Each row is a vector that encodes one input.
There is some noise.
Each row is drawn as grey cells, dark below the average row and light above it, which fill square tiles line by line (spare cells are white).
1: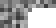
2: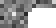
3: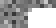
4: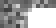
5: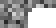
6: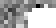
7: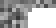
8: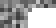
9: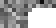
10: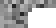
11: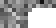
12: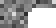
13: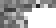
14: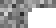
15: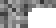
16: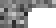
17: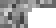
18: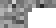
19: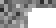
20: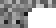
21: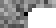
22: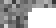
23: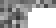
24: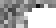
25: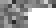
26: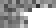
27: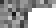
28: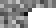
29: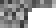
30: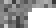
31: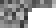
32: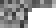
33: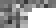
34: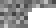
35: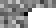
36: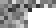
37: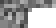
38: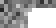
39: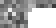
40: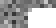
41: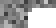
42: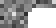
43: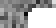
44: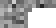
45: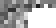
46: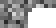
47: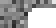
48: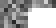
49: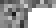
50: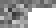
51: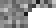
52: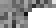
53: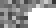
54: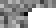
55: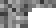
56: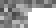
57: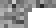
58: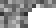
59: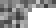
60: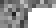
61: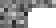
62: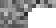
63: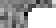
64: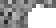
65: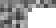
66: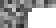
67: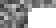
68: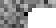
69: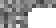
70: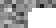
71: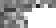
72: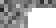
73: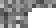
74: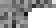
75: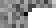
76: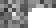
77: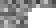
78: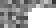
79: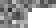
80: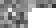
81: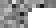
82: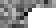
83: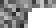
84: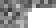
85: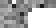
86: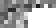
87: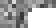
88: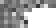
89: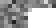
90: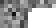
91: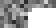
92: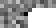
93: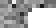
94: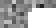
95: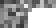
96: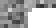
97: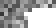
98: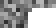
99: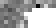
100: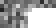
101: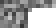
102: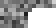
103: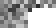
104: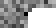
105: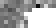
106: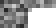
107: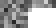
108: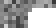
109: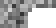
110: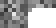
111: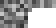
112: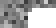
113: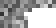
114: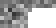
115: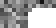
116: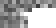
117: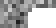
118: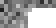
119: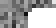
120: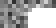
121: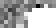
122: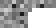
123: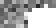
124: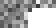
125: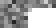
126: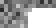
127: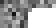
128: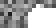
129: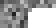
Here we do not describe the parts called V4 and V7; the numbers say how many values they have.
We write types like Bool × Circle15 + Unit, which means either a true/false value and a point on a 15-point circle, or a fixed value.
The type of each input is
Bool × (Tree9 + V4) × V7.
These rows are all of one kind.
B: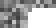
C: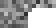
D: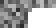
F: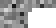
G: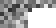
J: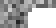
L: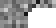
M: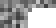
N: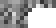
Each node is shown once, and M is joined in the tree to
D and N.
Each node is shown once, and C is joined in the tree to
F and L.
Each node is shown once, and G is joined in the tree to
D and F.
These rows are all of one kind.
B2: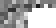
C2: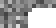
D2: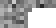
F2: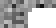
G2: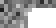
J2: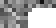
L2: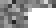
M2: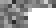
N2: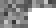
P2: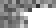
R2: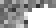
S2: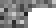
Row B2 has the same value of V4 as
N2 and S2.
